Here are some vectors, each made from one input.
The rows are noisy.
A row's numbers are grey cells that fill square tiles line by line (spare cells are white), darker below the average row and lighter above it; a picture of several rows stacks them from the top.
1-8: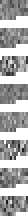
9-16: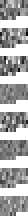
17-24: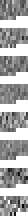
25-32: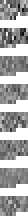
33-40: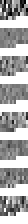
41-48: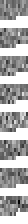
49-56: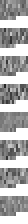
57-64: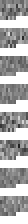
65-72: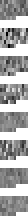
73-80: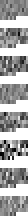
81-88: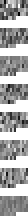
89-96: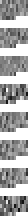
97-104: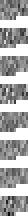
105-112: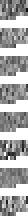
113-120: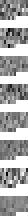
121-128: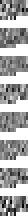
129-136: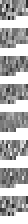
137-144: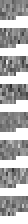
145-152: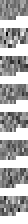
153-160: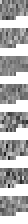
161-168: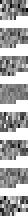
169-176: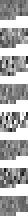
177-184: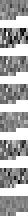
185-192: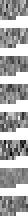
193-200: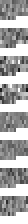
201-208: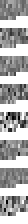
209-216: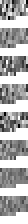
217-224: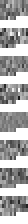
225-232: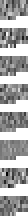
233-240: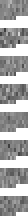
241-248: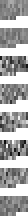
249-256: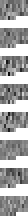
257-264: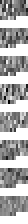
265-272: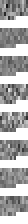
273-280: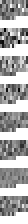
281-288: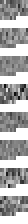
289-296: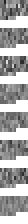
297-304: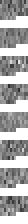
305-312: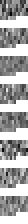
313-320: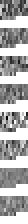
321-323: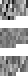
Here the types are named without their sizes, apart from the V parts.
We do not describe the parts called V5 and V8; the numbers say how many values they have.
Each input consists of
either five true/false values, a value of V5 and a value of V8, or a list of points on a line.
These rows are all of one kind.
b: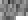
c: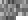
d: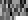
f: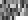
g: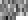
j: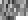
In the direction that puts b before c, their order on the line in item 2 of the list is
g, b, j, f, c, d.
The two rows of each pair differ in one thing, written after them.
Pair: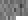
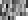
the value of V8
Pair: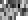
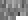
the value of V8
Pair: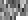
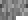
the value of V5
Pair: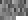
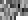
the value of V5
